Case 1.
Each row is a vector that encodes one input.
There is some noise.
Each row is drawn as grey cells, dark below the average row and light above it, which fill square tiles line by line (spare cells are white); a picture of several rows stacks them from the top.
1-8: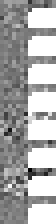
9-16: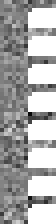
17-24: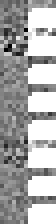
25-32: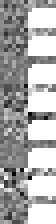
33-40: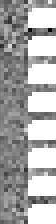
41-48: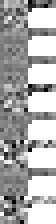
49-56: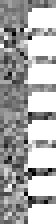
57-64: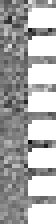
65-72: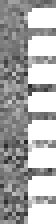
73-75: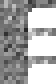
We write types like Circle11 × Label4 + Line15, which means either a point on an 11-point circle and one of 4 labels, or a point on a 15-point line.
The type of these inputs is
Bool × Tree8 + Unit.
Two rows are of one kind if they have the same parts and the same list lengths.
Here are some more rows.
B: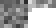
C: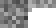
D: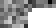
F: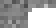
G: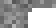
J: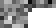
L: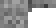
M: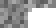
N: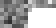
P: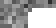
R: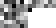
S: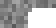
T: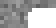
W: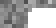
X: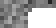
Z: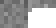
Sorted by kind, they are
B, C, D, F, G, J, L, M, N, P, S, T, W, X, Z
R

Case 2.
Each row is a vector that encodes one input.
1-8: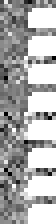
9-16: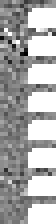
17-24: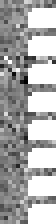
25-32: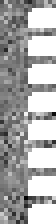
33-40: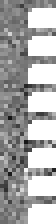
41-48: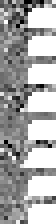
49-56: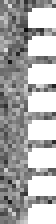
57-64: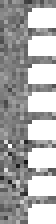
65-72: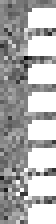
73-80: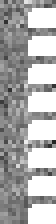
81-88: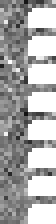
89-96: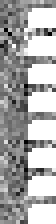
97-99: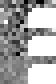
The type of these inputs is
List2(Circle10).
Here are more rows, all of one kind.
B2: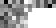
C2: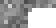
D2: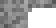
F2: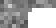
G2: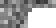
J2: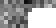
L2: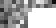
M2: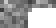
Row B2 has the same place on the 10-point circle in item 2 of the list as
D2 and M2.
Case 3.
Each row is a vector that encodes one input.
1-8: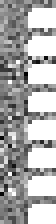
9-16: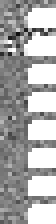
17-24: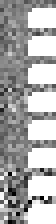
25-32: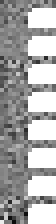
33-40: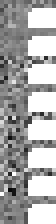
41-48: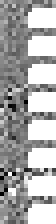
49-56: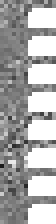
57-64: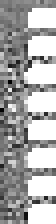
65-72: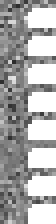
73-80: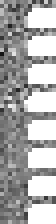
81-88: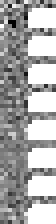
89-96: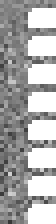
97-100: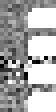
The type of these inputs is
Label11 × (Tree12 + Unit).
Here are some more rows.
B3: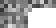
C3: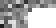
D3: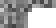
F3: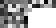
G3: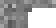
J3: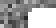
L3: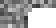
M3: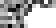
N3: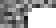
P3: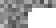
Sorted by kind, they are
B3, L3, P3
C3, D3, F3, G3, J3, M3, N3

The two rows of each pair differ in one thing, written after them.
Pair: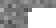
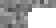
the label
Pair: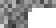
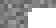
the label
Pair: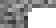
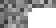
the node of the tree
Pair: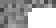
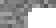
the node of the tree
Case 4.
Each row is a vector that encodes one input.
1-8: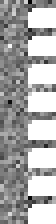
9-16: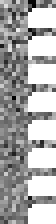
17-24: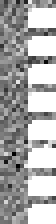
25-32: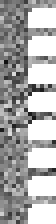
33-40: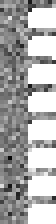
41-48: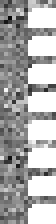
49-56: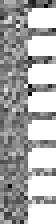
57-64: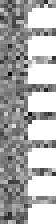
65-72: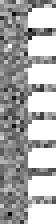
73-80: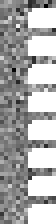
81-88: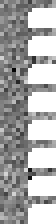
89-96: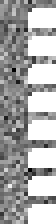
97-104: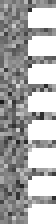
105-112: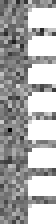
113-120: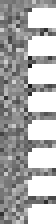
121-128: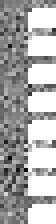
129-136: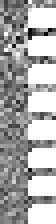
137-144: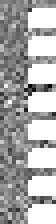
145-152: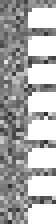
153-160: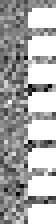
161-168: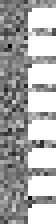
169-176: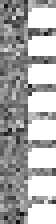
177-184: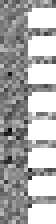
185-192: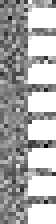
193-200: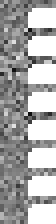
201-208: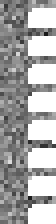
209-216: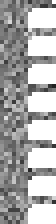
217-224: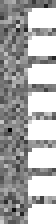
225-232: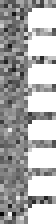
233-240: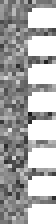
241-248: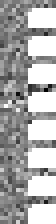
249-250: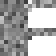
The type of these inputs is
Bool × Bool × Bool × Bool + Tree9.
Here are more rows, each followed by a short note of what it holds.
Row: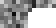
a node of a 9-node tree
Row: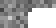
four true/false values
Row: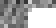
four true/false values
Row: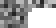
a node of a 9-node tree
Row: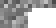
four true/false values
